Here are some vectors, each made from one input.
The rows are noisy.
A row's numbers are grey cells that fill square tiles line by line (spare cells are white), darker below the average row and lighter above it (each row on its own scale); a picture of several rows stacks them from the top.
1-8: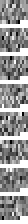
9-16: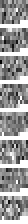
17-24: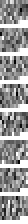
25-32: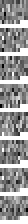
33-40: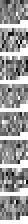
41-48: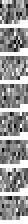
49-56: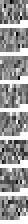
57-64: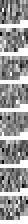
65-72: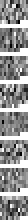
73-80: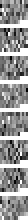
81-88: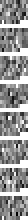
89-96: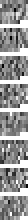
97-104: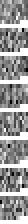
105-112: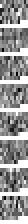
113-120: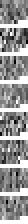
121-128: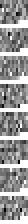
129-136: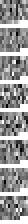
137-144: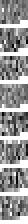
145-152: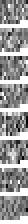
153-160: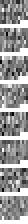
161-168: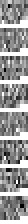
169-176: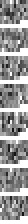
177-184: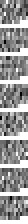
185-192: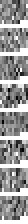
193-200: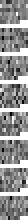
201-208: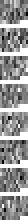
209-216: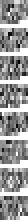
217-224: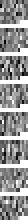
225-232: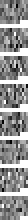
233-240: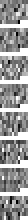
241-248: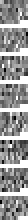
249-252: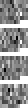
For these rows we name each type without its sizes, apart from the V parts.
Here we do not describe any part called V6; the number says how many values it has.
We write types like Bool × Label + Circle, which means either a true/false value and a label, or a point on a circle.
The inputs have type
Label × (Line + V6).
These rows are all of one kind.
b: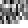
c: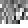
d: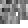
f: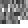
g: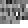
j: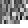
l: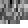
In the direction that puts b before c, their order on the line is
b, l, j, f, g, c, d.
